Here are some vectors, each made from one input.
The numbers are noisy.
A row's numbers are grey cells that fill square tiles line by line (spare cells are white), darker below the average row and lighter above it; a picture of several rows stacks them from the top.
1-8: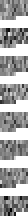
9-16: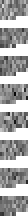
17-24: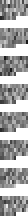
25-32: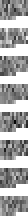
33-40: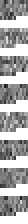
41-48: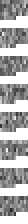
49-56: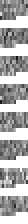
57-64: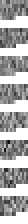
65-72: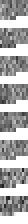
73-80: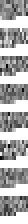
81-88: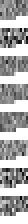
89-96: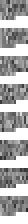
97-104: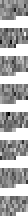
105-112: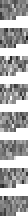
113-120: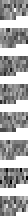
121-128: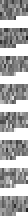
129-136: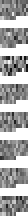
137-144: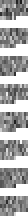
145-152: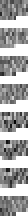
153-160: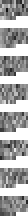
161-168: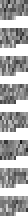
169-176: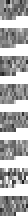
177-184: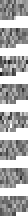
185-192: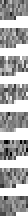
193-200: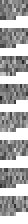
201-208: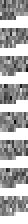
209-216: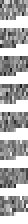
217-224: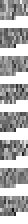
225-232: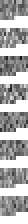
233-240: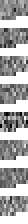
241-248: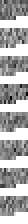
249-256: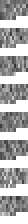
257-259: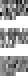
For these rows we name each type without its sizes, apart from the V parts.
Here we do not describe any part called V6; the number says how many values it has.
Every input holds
either a point on a line, or three true/false values, or a value of V6.
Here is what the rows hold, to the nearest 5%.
About 40% of them hold a point on a line. About 40% of them hold three true/false values. The rest hold a value of V6.
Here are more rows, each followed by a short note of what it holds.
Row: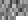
a value of V6
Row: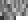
a point on a line
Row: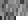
a point on a line
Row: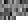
a point on a line
